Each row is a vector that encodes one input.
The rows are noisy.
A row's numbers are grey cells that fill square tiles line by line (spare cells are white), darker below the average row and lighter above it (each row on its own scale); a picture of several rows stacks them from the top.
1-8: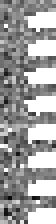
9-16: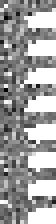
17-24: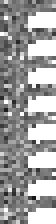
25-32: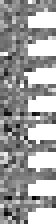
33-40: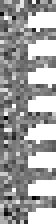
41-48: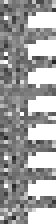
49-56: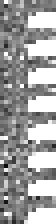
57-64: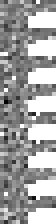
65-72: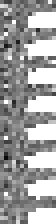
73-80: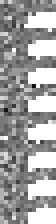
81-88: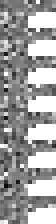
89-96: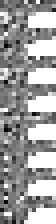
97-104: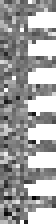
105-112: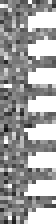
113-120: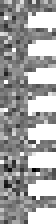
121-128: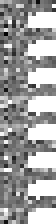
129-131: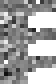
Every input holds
either one of 8 labels, or one of 9 labels and a true/false value.
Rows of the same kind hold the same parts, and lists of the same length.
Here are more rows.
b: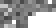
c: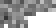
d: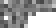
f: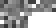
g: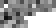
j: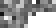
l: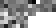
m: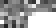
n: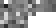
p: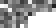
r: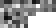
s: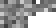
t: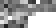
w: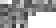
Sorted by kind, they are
b, c, g, p, r
d, f, j, l, m, n, s, t, w

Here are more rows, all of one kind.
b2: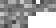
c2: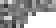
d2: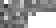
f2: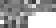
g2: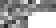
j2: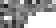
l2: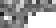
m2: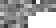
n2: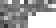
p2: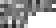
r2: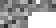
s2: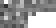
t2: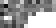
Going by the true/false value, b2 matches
f2, g2, m2 and r2.
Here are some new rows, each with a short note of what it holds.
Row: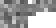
one of 8 labels
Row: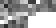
one of 9 labels and a true/false value
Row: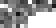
one of 8 labels
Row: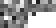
one of 9 labels and a true/false value
